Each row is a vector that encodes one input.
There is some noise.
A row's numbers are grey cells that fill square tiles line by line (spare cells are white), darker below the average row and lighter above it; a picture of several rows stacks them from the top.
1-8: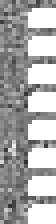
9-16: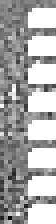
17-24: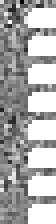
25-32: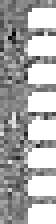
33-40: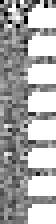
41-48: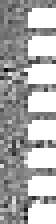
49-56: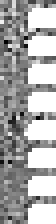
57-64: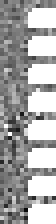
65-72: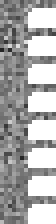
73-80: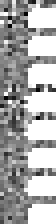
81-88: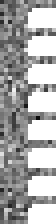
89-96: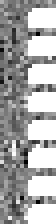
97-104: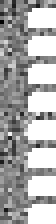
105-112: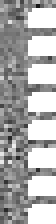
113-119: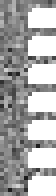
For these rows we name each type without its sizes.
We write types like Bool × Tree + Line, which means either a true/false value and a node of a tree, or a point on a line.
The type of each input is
Bool × List(Line).
